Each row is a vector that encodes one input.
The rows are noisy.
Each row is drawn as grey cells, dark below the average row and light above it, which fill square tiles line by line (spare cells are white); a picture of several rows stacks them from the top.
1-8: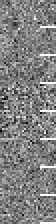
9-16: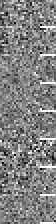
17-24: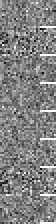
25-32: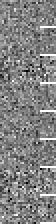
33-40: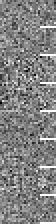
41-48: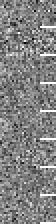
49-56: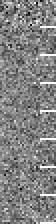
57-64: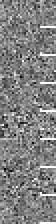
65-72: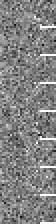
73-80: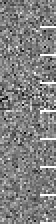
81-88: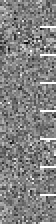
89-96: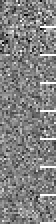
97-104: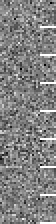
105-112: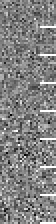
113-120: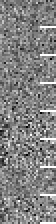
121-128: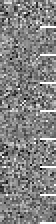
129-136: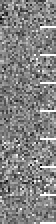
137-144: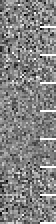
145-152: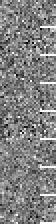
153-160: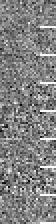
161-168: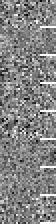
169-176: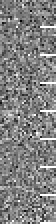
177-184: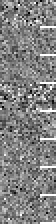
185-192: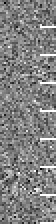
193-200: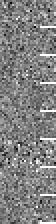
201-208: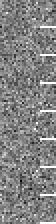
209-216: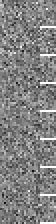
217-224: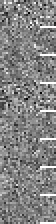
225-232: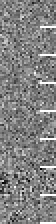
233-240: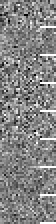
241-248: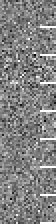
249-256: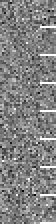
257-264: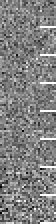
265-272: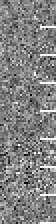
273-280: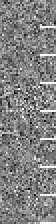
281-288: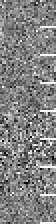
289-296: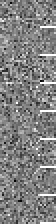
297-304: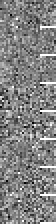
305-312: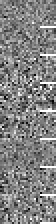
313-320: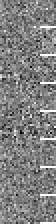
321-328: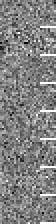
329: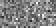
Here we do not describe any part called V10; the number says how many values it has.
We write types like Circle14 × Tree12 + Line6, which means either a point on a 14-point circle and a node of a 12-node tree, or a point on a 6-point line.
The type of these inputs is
(Bool × Bool × Bool × Bool + V10) × V10 + List2(Line3 × Line4).
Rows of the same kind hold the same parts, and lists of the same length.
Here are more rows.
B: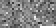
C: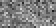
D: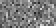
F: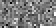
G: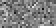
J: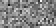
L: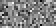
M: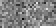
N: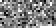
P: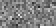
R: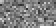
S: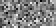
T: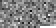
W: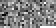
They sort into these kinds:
B, C, D, G, J, M, P, R
F, T
L, W
N
S

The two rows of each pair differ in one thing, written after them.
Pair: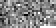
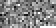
the place on the 3-point line in item 2 of the list
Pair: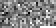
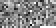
the place on the 3-point line in item 1 of the list
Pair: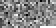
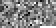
the place on the 4-point line in item 1 of the list
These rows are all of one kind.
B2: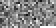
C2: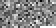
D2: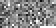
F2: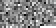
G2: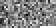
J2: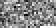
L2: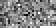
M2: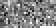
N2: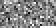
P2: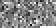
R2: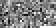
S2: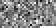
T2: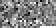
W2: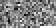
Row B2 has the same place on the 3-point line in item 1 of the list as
D2, F2, G2 and W2.
